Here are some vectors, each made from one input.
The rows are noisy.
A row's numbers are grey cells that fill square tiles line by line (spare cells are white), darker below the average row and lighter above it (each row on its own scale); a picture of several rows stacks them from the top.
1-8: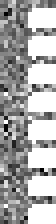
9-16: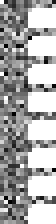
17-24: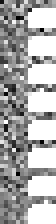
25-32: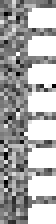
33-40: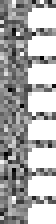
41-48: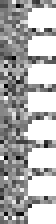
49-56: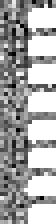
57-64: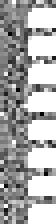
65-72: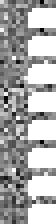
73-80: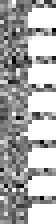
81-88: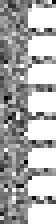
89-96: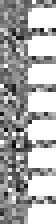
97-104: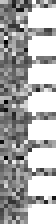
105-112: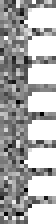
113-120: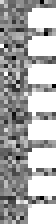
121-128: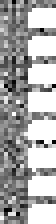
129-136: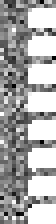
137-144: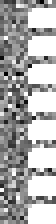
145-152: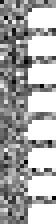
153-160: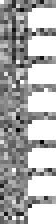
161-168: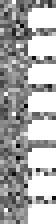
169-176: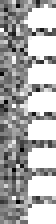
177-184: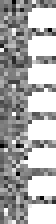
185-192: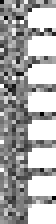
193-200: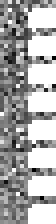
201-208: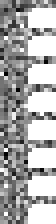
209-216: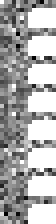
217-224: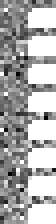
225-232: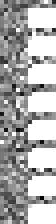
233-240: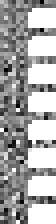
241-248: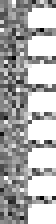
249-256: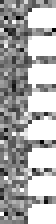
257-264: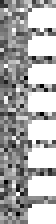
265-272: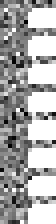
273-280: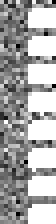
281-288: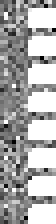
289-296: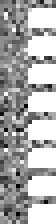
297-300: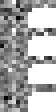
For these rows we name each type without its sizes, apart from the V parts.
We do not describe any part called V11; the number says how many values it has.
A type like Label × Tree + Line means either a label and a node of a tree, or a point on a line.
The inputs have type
Line × (Line + V11) + List(Circle).
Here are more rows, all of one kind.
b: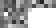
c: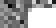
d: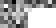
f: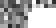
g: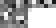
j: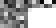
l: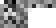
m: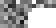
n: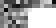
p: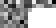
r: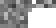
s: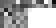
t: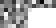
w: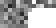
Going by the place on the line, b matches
l, m and w.
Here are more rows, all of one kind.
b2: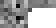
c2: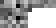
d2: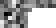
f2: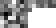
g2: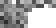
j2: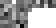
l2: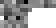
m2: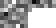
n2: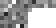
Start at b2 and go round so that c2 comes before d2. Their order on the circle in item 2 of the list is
b2, c2, g2, j2, n2, l2, f2, m2, d2.
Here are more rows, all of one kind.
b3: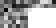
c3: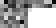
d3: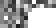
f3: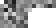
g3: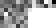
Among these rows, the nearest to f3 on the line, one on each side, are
c3 and d3.
